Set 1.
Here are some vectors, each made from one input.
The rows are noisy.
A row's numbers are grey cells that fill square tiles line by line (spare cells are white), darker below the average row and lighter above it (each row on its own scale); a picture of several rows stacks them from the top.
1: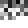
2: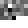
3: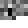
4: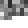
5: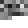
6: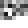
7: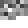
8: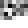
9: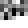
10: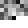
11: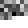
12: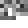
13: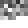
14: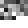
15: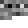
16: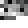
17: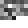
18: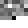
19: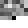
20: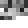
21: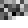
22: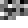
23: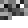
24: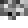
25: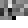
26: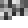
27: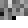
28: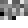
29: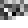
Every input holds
a point on a 5-point line.
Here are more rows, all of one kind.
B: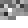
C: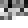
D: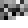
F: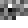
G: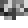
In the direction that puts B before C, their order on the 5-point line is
F, G, B, C, D.
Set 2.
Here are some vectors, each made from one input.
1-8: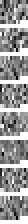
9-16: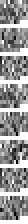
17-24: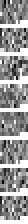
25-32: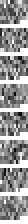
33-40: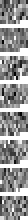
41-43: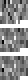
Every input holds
either a fixed value, or three true/false values.
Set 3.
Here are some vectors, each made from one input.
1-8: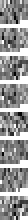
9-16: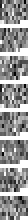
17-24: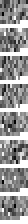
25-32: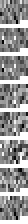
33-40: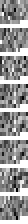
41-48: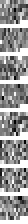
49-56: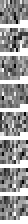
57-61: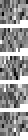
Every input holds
either a fixed value, or three true/false values.
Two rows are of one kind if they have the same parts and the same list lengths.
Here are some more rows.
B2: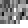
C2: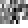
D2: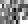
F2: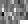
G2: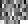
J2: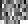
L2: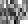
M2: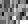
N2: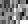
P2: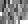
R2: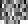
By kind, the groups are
B2, C2, D2, F2, L2, M2, N2, P2
G2, J2, R2

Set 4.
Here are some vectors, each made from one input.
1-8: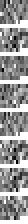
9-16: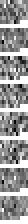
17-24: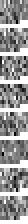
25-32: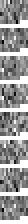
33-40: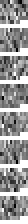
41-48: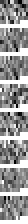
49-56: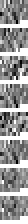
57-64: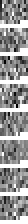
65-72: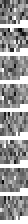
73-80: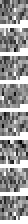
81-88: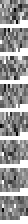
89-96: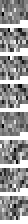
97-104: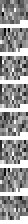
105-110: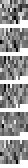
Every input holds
either a fixed value, or three true/false values.
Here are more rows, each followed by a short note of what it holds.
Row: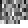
a fixed value
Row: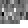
three true/false values
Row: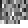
a fixed value
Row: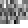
three true/false values
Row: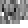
three true/false values
